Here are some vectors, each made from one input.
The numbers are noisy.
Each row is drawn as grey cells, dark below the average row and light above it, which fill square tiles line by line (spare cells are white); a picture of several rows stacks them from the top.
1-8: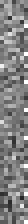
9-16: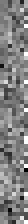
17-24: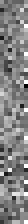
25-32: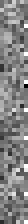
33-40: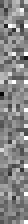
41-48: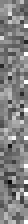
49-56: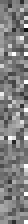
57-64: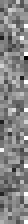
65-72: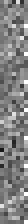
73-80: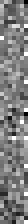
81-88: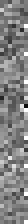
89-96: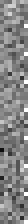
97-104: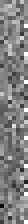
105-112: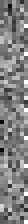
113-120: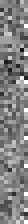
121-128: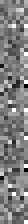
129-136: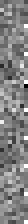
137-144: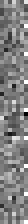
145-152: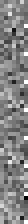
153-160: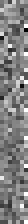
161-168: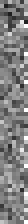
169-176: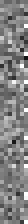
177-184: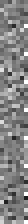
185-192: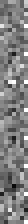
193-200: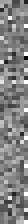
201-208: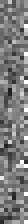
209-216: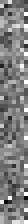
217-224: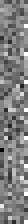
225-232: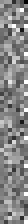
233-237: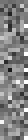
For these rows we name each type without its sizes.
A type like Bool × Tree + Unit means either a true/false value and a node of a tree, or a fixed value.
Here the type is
List(Line × Line) × (Tree + Unit).
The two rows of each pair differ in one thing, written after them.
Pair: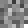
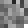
the place on one of the two lines in item 1 of the list
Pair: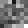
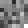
the place on one of the two lines in item 1 of the list
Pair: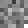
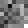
the node of the tree
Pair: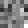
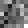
the place on one of the two lines in item 1 of the list
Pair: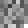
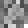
the place on one of the two lines in item 1 of the list
